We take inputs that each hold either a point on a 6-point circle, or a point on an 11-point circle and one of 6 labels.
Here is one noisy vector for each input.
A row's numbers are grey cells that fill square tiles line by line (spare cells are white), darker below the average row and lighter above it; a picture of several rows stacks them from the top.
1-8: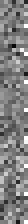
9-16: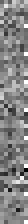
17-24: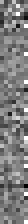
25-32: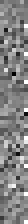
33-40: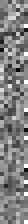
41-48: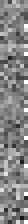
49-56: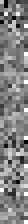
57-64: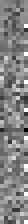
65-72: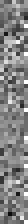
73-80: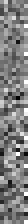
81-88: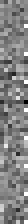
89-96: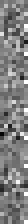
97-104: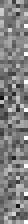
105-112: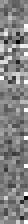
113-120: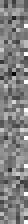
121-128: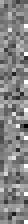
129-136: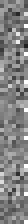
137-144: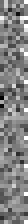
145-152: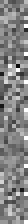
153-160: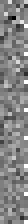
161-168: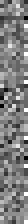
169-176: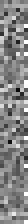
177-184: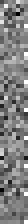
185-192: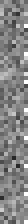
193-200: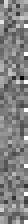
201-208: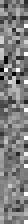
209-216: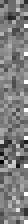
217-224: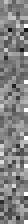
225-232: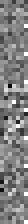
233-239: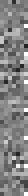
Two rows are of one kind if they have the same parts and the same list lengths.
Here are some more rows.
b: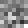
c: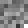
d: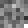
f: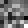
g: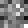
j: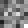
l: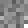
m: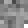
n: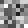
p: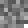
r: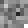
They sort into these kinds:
b, c, l, m, n, p, r
d, f, g, j

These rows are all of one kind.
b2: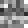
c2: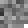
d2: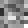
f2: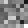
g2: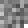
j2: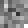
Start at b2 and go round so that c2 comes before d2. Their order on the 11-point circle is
b2, g2, c2, d2, j2, f2.
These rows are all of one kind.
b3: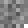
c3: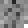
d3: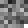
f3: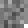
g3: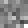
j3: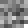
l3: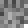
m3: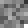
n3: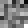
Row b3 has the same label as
g3 and m3.
